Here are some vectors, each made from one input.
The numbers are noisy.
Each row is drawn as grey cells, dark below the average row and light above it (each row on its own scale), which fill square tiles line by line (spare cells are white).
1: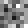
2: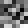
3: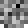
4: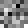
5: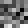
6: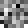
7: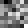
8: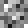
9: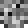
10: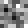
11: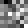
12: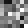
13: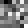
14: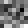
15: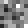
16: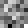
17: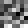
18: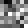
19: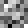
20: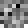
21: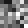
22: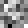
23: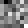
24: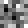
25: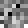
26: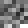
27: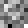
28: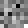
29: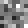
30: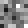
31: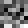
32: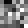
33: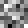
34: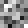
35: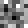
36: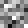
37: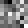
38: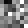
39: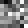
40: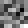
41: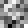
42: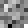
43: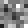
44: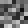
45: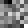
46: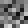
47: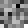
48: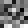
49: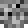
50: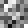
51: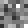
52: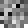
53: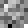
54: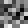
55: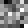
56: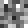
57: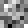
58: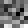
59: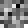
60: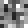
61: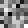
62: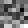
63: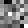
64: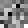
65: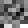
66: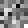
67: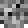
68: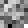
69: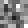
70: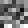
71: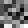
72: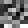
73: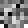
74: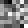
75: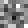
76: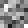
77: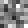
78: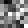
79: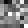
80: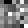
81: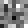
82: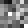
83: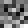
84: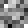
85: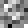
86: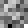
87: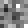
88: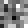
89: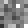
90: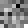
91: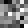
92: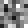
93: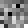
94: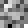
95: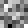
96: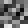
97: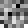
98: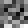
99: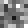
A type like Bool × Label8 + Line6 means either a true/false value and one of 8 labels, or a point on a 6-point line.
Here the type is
Circle5.
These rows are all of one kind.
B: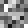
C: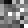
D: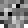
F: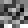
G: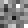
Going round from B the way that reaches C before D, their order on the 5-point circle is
B, C, G, F, D.
